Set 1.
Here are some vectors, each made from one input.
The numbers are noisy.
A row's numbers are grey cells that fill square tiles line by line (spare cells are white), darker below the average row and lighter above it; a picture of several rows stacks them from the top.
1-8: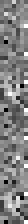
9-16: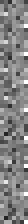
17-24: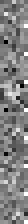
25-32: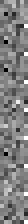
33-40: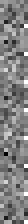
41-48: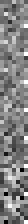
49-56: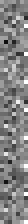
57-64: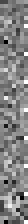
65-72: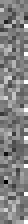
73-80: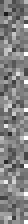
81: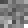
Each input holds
either a point on a 10-point circle, or a fixed value.
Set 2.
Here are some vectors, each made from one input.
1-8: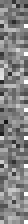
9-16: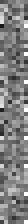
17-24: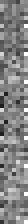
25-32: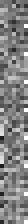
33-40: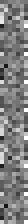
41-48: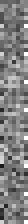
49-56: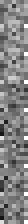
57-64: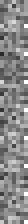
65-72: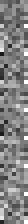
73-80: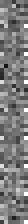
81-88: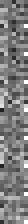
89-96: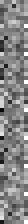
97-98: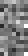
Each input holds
a point on a 6-point circle.
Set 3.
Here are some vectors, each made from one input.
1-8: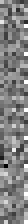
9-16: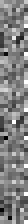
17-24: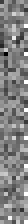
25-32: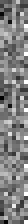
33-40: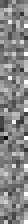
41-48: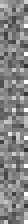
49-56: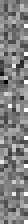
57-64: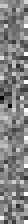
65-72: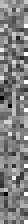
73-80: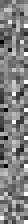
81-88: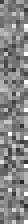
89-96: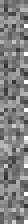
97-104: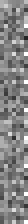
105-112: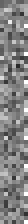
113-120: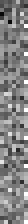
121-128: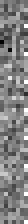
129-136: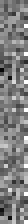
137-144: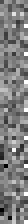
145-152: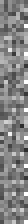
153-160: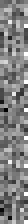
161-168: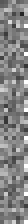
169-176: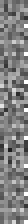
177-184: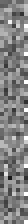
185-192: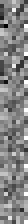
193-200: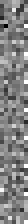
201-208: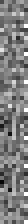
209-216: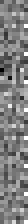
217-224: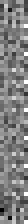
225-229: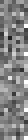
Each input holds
a point on an 8-point circle.
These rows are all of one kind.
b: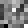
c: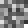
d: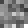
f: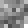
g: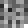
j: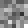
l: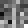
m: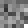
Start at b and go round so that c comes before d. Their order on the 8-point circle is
b, c, m, j, f, d, g, l.
